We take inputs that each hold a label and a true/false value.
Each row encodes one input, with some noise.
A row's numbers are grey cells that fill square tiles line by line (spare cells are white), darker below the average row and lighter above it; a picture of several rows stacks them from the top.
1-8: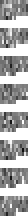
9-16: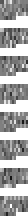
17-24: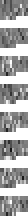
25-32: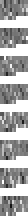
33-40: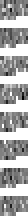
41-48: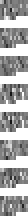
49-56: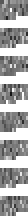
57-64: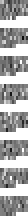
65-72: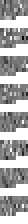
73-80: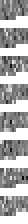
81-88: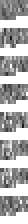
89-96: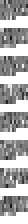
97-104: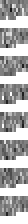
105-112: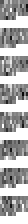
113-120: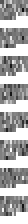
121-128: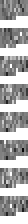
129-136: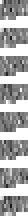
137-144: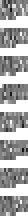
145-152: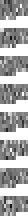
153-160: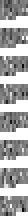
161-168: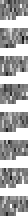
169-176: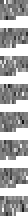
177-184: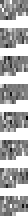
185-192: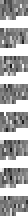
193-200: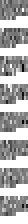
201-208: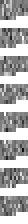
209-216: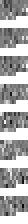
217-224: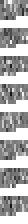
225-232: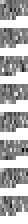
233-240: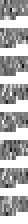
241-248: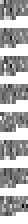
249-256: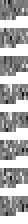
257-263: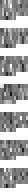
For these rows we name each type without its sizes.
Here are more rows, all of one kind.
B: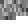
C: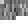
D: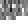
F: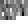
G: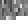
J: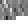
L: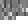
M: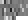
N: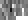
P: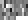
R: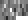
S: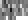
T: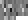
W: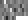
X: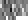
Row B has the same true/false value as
F, J, R and W.
